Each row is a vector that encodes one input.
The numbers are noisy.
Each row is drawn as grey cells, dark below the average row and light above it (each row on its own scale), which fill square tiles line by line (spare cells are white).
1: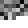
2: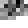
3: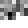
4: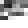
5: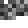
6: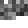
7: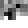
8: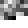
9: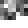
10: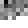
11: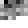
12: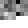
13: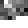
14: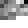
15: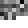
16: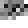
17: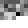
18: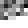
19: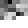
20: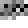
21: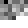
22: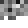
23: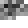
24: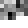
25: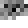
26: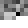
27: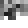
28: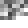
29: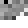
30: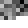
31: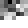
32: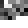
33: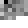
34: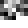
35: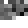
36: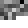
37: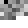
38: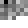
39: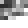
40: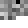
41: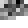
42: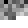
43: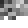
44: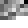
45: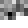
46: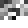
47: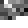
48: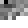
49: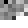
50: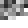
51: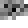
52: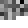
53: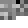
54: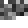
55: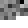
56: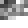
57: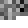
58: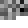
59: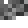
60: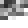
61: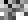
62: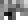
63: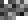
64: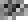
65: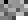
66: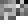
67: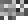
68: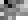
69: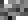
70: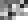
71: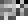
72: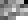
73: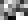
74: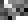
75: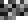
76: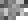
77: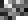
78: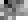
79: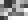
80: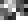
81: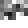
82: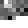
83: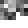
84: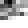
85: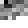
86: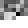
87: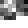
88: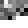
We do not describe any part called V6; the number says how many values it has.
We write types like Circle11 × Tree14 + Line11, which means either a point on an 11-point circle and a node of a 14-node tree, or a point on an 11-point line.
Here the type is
(Line4 + Line5) × V6.
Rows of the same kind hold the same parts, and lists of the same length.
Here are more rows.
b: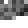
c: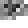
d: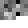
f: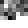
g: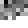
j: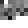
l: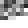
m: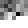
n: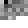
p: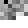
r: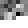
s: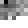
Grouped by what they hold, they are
b, c, d, g, l, m, n, r, s
f, j, p

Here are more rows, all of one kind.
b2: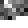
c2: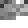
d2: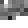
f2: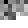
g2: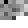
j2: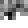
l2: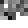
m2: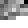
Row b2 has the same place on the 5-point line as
c2 and m2.
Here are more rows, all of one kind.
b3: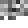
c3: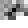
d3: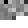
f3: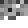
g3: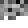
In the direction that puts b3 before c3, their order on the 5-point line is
g3, f3, b3, c3, d3.
